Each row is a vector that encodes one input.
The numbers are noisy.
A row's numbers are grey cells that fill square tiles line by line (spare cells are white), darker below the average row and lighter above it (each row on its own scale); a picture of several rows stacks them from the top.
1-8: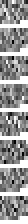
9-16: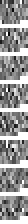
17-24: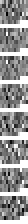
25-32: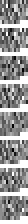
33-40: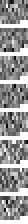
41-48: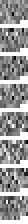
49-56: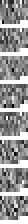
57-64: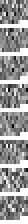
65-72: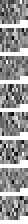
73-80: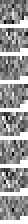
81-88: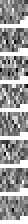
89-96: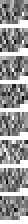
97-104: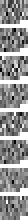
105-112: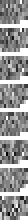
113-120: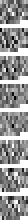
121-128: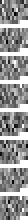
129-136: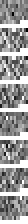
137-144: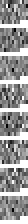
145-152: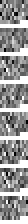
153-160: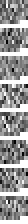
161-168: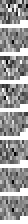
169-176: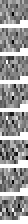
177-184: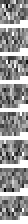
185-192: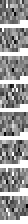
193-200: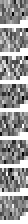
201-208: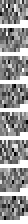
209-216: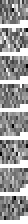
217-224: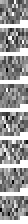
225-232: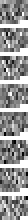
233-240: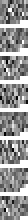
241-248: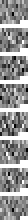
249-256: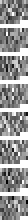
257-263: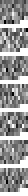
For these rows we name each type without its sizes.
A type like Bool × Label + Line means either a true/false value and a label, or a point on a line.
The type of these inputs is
Bool × Bool × Bool + Circle × (Tree + Unit).
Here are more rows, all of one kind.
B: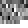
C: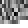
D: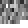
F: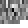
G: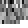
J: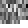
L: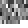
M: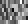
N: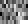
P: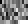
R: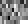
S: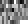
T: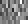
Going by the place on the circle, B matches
D, N, R and S.
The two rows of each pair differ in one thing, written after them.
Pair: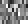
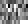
the node of the tree
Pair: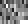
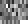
the place on the circle
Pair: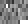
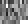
the place on the circle
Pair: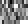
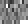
the node of the tree
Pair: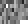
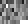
the node of the tree
